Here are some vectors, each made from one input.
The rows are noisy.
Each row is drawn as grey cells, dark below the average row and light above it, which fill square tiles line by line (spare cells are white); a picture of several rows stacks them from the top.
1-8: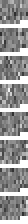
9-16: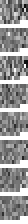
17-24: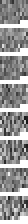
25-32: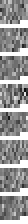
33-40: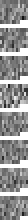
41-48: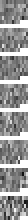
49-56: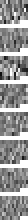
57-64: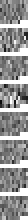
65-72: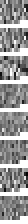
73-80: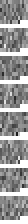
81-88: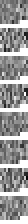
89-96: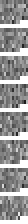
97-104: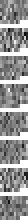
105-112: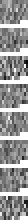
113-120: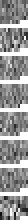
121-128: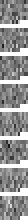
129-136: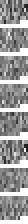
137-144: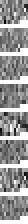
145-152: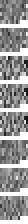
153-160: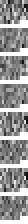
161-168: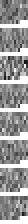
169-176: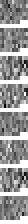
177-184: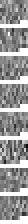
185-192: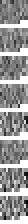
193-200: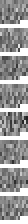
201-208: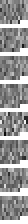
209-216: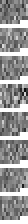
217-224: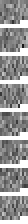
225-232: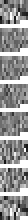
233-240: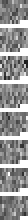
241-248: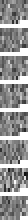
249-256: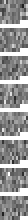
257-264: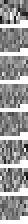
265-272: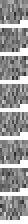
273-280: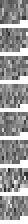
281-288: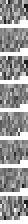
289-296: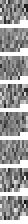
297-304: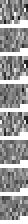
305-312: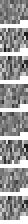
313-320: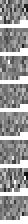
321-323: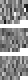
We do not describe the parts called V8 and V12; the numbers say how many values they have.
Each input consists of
either a point on a 10-point line and a value of V8, or a list of up to two items, each a true/false value and a value of V12.
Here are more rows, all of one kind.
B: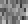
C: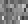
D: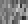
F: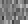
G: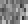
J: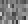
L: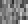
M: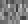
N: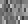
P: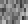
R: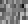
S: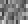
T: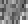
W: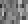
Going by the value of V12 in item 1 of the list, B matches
G, N and P.
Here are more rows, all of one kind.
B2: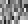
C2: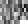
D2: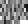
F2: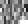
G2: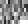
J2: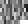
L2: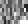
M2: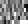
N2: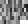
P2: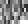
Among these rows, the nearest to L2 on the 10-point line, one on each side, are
F2 and P2.
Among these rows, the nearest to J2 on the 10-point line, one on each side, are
C2 and N2.
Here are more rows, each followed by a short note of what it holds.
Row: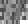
a list of two items
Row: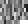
a point on a 10-point line and a value of V8
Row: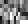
the empty list
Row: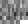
a list of one item
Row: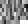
a point on a 10-point line and a value of V8
